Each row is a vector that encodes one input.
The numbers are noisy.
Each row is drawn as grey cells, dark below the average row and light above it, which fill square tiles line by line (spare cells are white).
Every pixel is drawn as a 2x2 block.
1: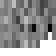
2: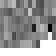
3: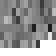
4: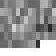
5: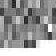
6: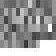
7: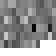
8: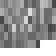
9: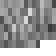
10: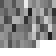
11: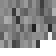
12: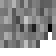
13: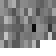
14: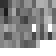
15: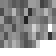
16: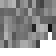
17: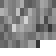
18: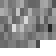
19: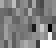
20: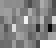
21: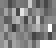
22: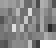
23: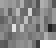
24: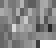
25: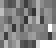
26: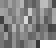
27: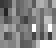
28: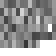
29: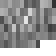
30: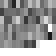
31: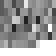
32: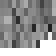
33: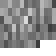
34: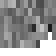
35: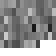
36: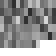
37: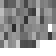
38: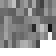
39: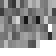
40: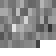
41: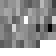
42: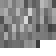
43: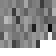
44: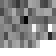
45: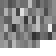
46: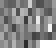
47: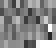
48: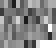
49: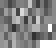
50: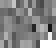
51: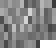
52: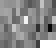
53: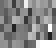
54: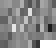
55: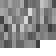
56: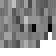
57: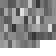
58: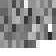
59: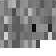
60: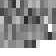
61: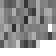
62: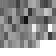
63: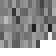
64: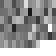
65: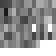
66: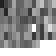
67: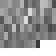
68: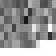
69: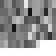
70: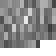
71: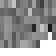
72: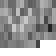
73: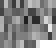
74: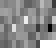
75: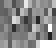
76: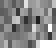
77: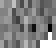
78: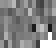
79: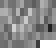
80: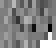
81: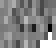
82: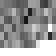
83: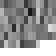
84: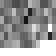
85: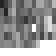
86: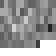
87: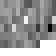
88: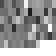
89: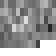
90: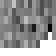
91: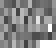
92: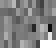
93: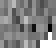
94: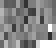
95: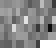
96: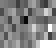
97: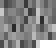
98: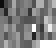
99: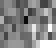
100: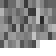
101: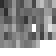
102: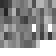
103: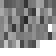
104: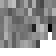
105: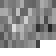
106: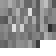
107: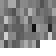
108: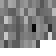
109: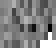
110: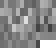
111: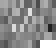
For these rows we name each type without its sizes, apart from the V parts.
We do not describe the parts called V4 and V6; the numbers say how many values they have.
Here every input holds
either a label and a value of V6, or a true/false value and a value of V4.
